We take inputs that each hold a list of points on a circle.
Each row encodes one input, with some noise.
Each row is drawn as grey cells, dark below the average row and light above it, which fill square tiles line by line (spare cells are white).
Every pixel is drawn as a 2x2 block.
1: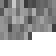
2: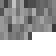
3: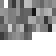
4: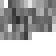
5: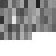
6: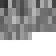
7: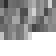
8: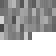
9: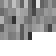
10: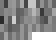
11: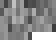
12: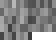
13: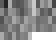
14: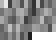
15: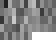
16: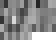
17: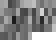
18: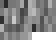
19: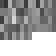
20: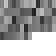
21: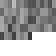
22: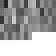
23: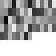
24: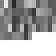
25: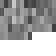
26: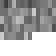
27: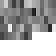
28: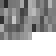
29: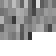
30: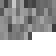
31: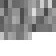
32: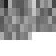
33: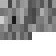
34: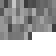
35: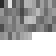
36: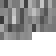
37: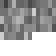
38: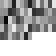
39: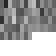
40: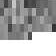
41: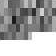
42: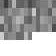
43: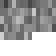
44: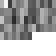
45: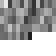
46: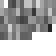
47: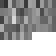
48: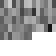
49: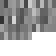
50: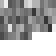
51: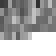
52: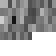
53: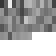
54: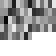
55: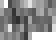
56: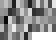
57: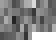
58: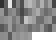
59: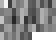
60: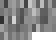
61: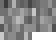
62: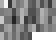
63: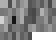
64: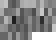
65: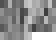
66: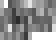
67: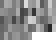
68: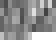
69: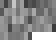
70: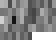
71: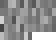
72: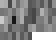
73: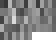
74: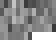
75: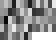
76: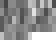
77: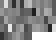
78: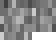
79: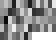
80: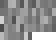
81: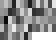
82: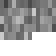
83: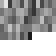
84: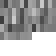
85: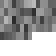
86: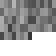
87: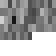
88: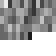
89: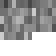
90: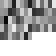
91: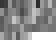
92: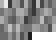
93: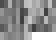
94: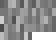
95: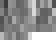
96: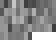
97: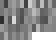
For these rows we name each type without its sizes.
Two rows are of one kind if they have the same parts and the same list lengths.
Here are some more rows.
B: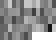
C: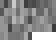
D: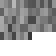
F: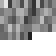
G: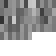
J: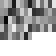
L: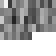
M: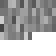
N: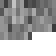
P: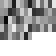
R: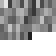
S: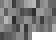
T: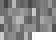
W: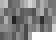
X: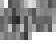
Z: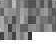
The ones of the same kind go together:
B, G, S, W, X
C, D, F, L, M, N, R, T, Z
J, P

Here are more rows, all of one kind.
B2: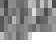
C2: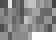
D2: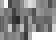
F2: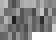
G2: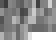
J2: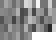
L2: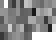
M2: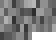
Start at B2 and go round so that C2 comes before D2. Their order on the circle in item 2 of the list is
B2, F2, J2, G2, L2, M2, C2, D2.
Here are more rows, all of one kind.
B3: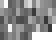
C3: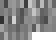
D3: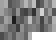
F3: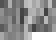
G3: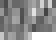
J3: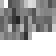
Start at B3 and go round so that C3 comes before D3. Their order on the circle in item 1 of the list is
B3, F3, G3, C3, D3, J3.
